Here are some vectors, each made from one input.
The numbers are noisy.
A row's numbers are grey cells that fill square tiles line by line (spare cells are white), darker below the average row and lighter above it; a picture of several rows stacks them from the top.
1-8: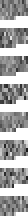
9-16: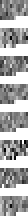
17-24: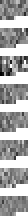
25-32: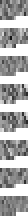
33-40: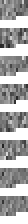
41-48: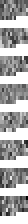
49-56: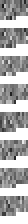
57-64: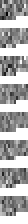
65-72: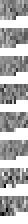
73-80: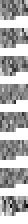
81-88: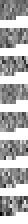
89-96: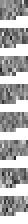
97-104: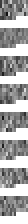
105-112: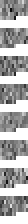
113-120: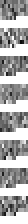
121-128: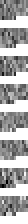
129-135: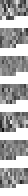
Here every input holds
either a point on each of two 8-point lines, or a list of up to two points on a 13-point circle.
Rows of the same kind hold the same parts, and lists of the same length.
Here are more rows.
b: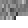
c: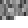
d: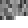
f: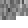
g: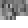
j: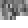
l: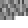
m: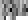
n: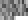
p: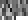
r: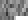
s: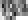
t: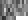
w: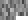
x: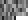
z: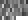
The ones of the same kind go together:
b, m
c, d, r
f, g, j, l, n, s, t, w, x
p, z

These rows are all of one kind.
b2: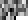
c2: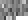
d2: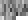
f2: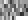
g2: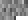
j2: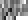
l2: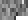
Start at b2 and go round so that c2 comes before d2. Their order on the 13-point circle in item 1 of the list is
b2, c2, g2, j2, f2, d2, l2.
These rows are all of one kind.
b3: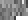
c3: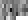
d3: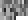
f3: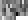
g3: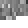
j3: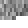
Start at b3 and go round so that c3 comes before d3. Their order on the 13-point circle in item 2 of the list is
b3, j3, c3, g3, d3, f3.
